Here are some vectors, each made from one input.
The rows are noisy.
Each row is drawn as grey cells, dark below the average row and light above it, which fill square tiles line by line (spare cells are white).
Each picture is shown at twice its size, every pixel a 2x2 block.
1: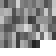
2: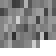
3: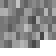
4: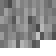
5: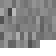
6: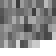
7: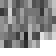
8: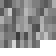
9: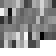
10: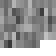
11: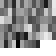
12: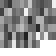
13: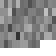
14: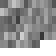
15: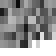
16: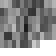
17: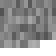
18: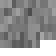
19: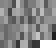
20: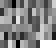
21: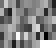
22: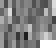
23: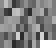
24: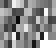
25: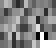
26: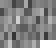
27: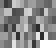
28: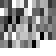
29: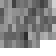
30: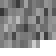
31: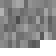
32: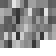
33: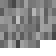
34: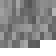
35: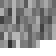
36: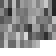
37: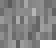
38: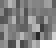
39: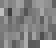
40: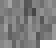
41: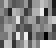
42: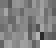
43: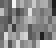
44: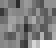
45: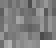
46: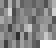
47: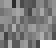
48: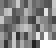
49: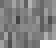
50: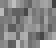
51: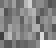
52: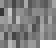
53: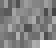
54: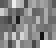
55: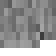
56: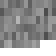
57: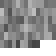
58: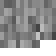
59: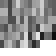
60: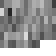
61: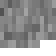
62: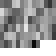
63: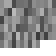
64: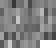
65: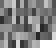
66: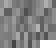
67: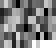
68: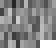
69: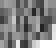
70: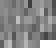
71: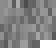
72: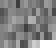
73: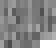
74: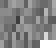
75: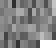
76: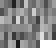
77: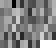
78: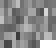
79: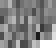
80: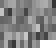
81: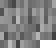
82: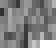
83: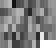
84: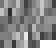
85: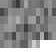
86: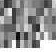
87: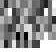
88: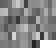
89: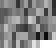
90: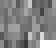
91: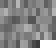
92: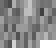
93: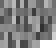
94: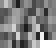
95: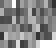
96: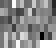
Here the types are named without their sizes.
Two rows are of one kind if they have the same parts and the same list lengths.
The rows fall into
5 kinds.
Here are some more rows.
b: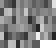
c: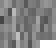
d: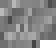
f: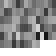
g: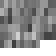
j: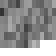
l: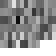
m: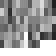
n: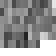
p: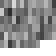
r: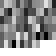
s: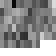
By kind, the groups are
b, j, m
c, s
d, f, g
l, n
p, r

